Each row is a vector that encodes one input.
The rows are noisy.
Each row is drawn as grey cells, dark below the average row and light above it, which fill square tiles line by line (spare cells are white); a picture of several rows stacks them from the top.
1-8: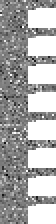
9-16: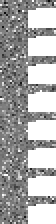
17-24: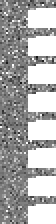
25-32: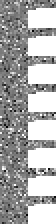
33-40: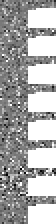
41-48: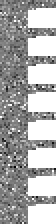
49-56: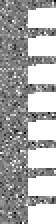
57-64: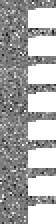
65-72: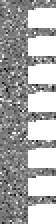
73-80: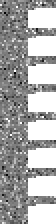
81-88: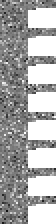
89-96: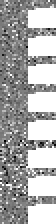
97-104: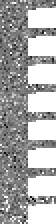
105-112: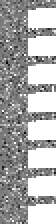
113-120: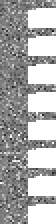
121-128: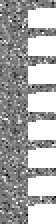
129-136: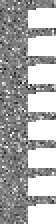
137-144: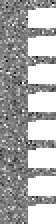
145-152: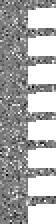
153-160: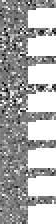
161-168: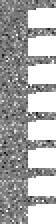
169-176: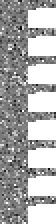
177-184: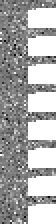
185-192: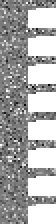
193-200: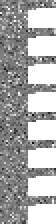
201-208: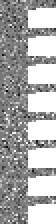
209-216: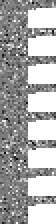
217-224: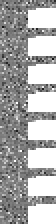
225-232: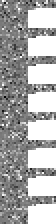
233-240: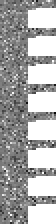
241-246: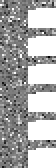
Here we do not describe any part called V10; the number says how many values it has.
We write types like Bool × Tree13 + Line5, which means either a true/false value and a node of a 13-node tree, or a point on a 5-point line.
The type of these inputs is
Bool × (Circle8 + Circle9) × V10 + Unit.
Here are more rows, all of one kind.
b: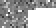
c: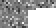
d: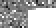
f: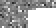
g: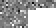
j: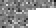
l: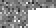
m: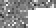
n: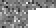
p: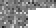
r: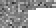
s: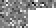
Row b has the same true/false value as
d, f and r.
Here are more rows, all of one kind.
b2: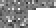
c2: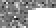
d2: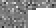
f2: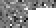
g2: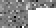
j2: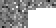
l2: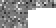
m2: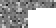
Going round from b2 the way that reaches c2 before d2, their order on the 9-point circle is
b2, f2, g2, m2, c2, l2, j2, d2.
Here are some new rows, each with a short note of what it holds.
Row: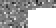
a point on an 8-point circle, a true/false value and a value of V10
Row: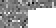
a point on an 8-point circle, a true/false value and a value of V10
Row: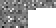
a point on a 9-point circle, a true/false value and a value of V10
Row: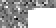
a point on a 9-point circle, a true/false value and a value of V10
